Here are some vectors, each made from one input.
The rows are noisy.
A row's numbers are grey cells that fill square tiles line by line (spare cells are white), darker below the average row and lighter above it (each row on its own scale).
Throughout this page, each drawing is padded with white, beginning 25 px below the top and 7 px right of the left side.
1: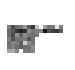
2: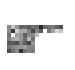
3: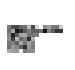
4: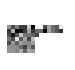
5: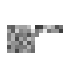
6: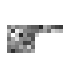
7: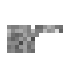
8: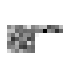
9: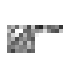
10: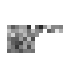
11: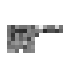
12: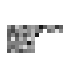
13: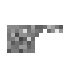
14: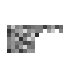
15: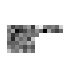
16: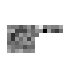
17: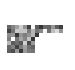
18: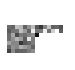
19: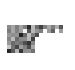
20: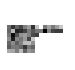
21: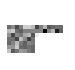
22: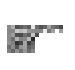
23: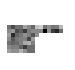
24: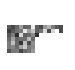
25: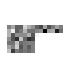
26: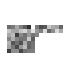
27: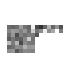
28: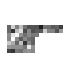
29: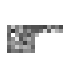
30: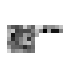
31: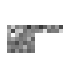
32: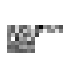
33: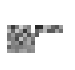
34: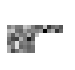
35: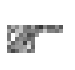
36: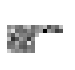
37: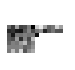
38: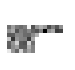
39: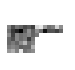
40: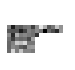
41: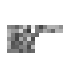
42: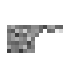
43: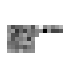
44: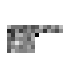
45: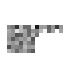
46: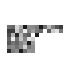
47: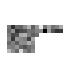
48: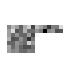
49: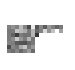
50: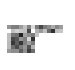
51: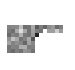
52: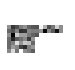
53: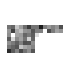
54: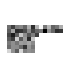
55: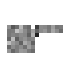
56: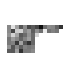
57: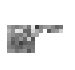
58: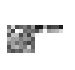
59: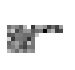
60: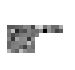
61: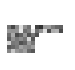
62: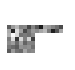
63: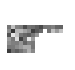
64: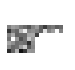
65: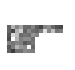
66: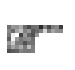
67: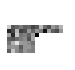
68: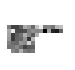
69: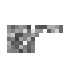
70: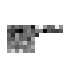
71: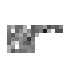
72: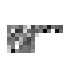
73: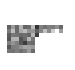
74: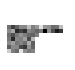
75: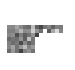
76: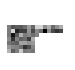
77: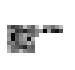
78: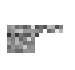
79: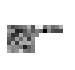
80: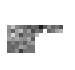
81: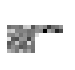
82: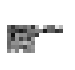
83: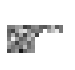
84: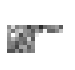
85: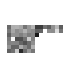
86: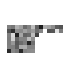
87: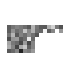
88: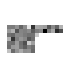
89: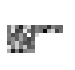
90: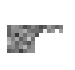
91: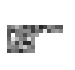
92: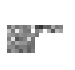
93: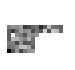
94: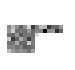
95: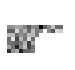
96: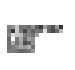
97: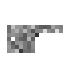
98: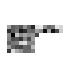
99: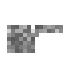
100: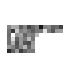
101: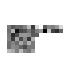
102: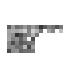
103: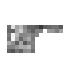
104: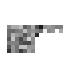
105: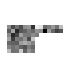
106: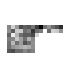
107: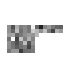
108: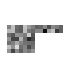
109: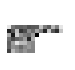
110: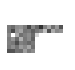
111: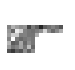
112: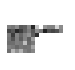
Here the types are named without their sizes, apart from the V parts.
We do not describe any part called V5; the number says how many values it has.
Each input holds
either a point on a line, or a true/false value and a value of V5.
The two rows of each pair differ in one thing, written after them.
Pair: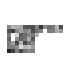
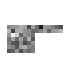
the value of V5
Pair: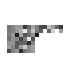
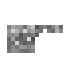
the value of V5
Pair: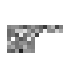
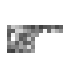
the true/false value
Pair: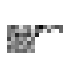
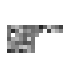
the true/false value
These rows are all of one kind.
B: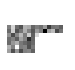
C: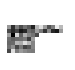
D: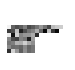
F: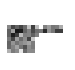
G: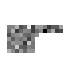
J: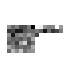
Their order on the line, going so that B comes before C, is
B, G, F, J, C, D.
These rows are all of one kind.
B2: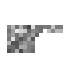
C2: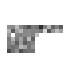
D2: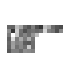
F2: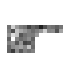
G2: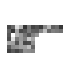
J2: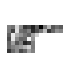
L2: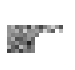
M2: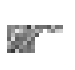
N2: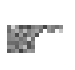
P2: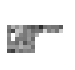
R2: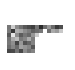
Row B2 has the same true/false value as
L2, M2 and N2.
